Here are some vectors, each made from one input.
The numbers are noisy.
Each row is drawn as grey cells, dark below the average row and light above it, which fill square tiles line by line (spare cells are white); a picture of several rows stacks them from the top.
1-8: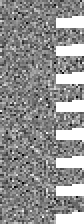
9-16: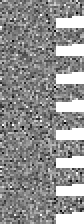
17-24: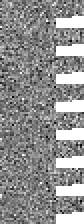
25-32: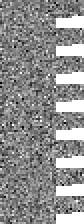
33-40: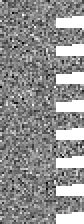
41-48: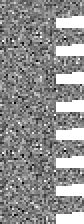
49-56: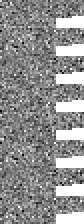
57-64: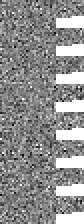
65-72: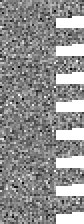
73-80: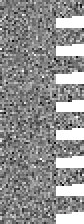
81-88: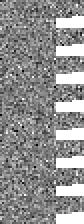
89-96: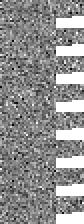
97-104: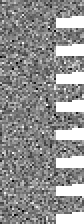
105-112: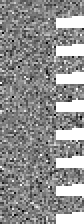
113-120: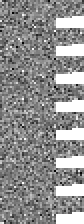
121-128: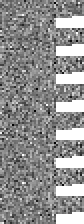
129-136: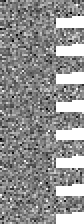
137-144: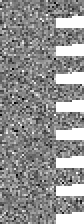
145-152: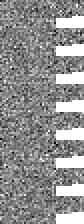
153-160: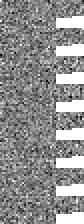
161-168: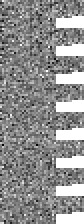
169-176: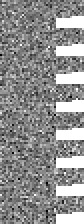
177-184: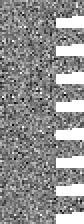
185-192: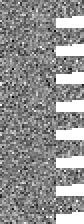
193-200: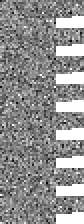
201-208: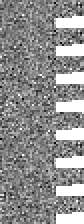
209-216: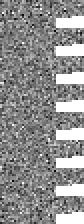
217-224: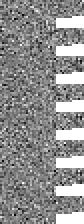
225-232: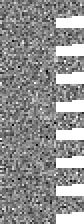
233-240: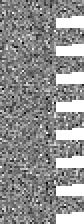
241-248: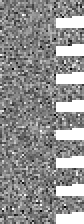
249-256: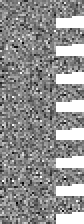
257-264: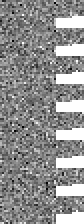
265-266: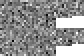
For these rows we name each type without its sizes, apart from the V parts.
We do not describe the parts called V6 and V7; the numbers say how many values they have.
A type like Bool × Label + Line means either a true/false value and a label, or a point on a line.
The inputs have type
(Bool × Circle + V6) × V7 + Tree.
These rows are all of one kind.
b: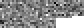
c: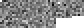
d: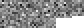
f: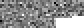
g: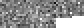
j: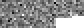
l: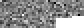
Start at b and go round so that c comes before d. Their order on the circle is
b, c, l, j, f, d, g.
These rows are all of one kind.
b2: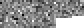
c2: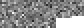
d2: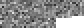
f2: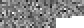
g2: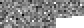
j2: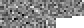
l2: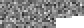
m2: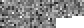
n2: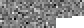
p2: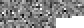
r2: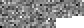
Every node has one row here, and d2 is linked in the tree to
c2, l2, n2 and r2.
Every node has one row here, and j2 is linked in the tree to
n2.
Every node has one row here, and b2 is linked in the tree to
g2.
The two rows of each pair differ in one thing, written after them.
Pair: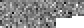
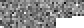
the value of V7
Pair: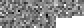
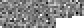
the value of V7
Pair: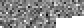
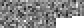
the value of V6
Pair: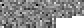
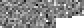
the value of V6
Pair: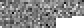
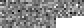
the value of V6
